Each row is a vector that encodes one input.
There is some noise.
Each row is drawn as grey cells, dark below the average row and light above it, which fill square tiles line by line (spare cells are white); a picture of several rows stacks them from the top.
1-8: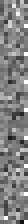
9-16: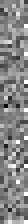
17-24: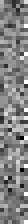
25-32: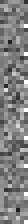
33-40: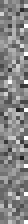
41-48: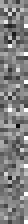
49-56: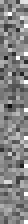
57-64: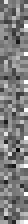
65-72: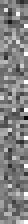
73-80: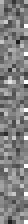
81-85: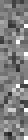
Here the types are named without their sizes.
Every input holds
a point on a line, a node of a tree and a true/false value.
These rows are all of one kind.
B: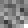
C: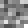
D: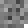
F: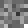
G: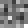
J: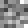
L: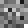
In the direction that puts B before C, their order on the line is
F, B, D, L, G, C, J.
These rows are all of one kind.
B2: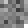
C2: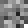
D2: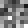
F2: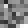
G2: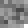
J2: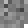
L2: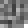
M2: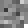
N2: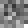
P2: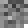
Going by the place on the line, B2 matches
G2, J2, N2 and P2.
